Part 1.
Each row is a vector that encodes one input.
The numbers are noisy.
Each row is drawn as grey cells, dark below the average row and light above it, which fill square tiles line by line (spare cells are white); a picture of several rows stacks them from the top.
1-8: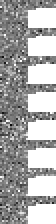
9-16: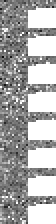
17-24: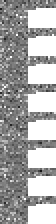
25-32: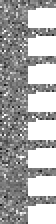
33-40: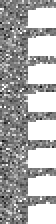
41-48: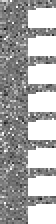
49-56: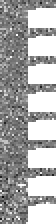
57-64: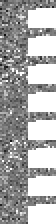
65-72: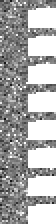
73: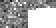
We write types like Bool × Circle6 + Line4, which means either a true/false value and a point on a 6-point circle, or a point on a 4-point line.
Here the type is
Line8.
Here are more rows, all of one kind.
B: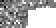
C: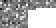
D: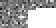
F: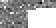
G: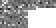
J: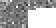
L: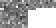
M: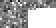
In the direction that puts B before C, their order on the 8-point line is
M, B, L, J, F, G, C, D.
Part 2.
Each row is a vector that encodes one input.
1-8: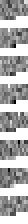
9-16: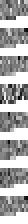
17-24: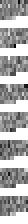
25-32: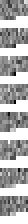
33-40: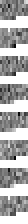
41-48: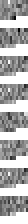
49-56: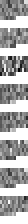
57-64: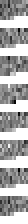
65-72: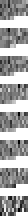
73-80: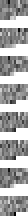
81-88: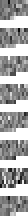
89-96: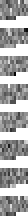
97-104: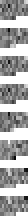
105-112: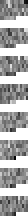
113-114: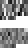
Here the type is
Bool × Bool × Bool × Bool + Unit.
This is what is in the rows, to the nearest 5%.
About 5% of them hold a fixed value. The rest hold four true/false values.
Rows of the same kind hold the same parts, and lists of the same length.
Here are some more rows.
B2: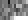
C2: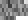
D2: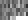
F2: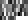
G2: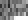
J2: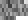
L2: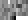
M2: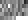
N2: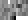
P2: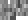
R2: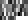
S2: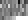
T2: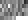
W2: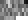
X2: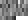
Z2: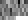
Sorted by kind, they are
B2, C2, D2, G2, J2, L2, M2, N2, P2, S2, T2, W2, X2, Z2
F2, R2

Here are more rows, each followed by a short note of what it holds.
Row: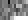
four true/false values
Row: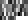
a fixed value
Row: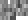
four true/false values
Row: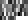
a fixed value
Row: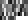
a fixed value
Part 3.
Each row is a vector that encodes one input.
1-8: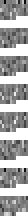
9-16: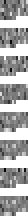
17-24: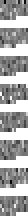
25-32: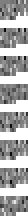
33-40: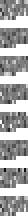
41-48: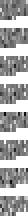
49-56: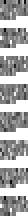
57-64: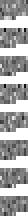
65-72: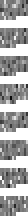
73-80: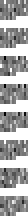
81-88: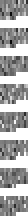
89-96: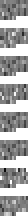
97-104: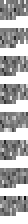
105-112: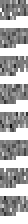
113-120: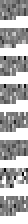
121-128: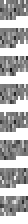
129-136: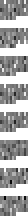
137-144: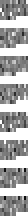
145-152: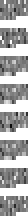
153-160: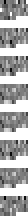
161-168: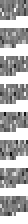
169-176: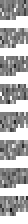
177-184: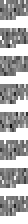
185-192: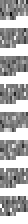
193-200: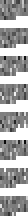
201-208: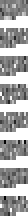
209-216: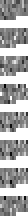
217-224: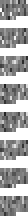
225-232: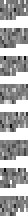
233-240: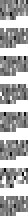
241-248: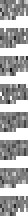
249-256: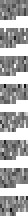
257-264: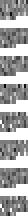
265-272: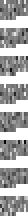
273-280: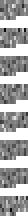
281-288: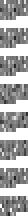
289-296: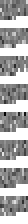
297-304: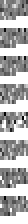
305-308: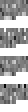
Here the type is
Bool × Bool × Bool × Bool + Unit.
